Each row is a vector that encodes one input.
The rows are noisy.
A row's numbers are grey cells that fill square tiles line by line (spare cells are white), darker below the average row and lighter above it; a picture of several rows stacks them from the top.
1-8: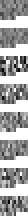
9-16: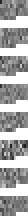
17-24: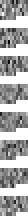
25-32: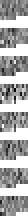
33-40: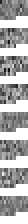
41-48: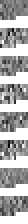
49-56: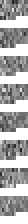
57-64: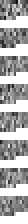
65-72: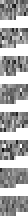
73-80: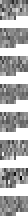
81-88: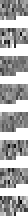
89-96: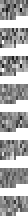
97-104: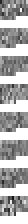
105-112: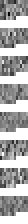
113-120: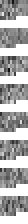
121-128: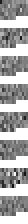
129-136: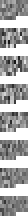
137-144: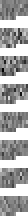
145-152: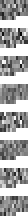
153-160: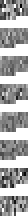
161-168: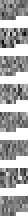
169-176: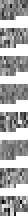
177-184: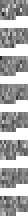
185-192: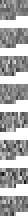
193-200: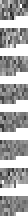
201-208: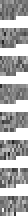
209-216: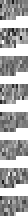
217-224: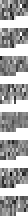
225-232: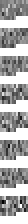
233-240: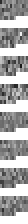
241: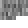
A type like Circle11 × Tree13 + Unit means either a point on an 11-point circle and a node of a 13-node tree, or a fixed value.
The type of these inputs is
Bool × Bool × Bool × Bool × Bool + List2(Circle9).
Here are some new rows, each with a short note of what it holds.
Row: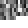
the empty list
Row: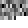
the empty list
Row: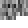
five true/false values
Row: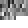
a list of one item
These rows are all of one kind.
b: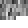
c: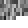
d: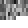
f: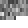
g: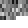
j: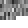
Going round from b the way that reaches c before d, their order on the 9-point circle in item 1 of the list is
b, c, j, g, f, d.
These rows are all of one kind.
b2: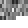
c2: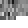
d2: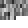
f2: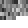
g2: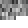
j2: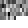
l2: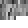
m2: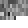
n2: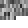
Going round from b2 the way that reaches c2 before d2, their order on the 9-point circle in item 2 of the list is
b2, c2, l2, d2, j2, g2, n2, m2, f2.
